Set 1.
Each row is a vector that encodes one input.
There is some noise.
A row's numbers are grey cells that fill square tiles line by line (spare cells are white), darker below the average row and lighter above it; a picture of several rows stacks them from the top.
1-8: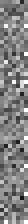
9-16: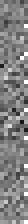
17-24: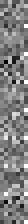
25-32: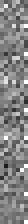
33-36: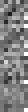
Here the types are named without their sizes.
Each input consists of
a point on a line.
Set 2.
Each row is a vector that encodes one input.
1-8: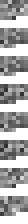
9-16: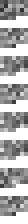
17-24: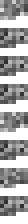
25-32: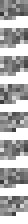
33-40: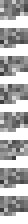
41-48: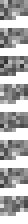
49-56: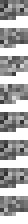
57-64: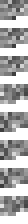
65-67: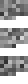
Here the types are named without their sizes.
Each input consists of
a label.
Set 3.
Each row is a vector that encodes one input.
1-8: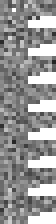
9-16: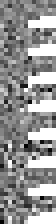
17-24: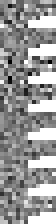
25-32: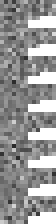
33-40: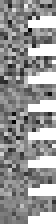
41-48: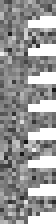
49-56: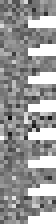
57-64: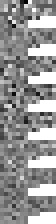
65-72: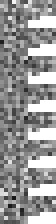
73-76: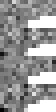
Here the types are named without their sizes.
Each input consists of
a label.
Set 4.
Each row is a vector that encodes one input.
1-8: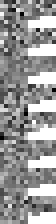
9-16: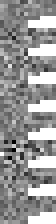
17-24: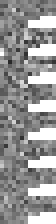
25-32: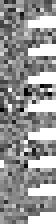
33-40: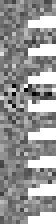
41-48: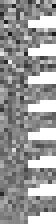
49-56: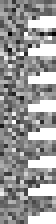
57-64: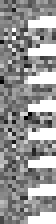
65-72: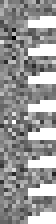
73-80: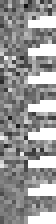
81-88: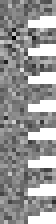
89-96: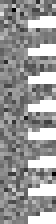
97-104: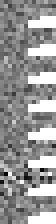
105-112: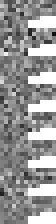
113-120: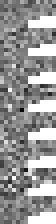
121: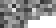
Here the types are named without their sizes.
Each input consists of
a point on a line.
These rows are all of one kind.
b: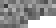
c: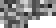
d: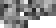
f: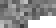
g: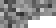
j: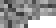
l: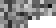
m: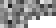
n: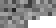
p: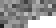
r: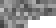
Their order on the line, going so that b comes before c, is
b, d, f, c, l, g, j, n, p, r, m.
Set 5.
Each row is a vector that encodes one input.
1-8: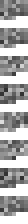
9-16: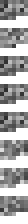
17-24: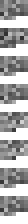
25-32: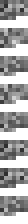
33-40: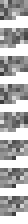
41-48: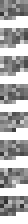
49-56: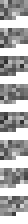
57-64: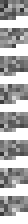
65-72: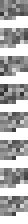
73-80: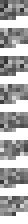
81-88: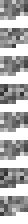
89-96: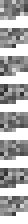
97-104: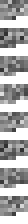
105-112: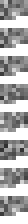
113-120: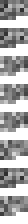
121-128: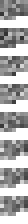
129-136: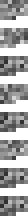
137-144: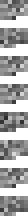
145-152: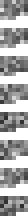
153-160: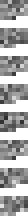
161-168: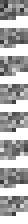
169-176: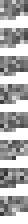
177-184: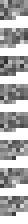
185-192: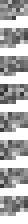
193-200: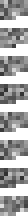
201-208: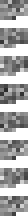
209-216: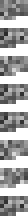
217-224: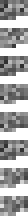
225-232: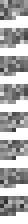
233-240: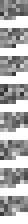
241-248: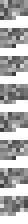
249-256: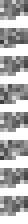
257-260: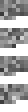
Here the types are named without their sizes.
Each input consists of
a label.
